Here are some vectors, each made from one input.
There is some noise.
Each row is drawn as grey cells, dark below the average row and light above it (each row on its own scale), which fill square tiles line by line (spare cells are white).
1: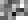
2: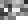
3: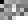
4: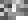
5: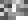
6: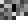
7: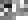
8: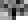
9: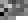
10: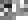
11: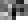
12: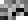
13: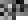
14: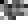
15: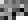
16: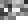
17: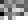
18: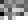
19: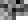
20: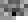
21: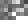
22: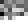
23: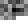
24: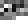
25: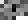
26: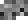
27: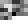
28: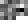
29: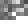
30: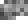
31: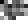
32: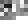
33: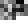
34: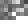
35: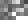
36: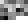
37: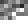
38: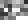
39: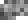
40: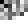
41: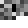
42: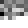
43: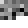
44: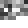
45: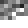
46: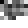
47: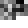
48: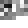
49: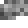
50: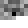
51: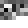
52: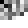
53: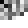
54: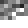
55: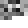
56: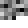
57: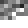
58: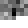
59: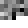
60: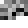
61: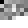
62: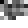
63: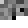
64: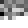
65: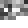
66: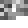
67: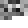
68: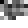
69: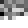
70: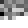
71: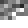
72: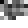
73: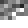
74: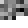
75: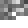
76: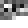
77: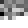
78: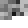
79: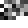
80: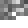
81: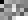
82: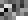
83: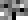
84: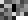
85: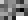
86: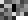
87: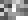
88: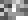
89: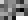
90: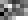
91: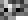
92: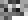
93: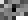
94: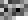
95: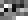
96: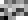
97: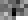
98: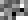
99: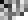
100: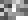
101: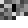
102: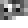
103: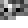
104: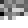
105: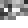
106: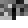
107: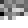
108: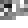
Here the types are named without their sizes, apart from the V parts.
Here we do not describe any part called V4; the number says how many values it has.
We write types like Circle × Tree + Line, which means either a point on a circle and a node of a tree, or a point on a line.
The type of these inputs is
List(Bool × V4).
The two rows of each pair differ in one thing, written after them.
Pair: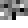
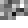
the value of V4 in item 2 of the list
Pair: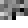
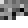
the value of V4 in item 2 of the list
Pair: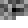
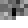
the true/false value in item 2 of the list
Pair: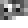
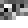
the value of V4 in item 1 of the list
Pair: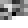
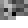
the value of V4 in item 2 of the list
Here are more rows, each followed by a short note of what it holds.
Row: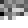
a list of one item
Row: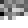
a list of one item
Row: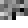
a list of two items
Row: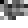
the empty list
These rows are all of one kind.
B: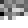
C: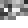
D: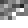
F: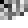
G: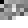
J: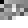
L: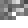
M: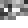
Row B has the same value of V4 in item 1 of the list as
C and M.
